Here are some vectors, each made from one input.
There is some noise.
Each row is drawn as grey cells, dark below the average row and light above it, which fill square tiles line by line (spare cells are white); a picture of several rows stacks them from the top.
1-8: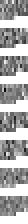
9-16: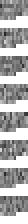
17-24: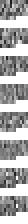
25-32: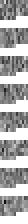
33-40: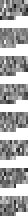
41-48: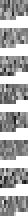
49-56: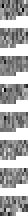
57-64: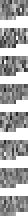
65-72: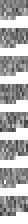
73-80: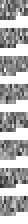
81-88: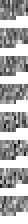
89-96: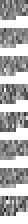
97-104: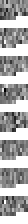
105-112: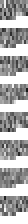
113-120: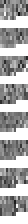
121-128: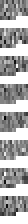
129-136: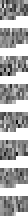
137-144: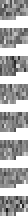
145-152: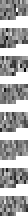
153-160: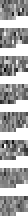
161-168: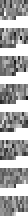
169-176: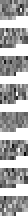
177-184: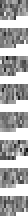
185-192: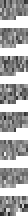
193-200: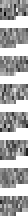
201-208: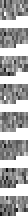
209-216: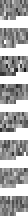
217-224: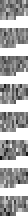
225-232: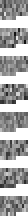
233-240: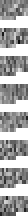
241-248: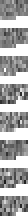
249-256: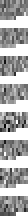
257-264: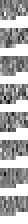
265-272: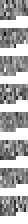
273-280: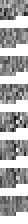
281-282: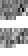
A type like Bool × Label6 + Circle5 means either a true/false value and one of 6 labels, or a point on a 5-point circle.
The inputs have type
(Bool × Bool × Bool + Line7) × Line7 + Label4 × Tree10.
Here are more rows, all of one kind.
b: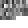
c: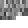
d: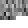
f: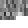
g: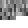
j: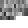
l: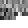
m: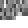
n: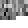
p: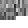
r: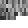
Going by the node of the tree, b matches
c, l, m and r.
